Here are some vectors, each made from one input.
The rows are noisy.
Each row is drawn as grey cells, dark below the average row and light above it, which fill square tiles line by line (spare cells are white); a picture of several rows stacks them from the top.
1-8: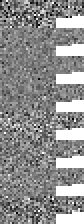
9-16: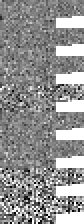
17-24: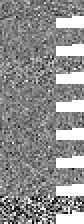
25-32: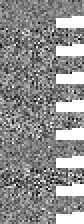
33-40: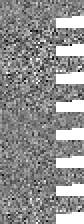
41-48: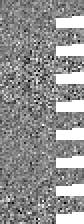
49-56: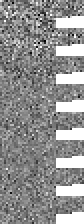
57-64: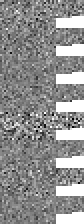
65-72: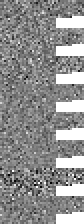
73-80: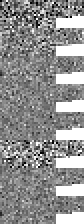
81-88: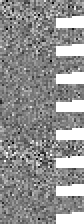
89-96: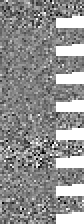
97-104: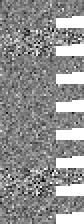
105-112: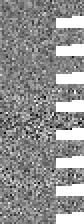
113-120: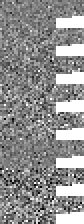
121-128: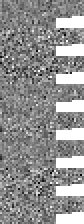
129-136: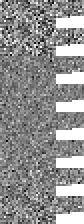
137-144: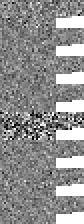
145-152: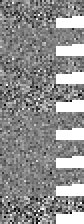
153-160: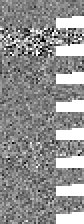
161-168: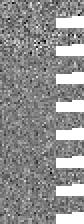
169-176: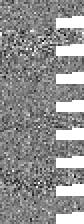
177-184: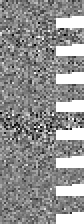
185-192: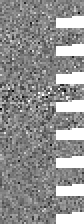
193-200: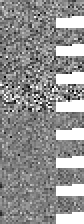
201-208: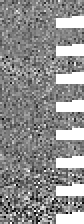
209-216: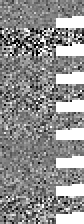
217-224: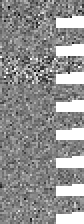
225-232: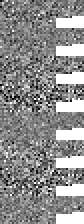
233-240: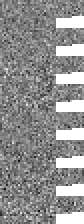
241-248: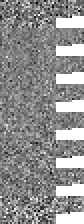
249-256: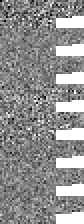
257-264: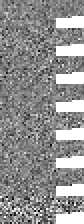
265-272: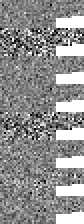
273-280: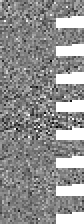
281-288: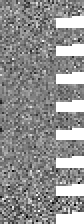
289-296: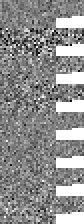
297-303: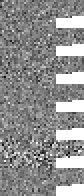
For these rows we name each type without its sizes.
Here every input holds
a true/false value, together with either a point on a circle, or a fixed value.
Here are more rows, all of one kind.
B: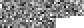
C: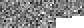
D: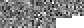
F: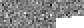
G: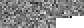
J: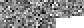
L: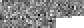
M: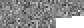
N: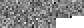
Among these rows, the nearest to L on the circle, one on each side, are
B and N.
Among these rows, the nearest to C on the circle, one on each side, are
G and M.
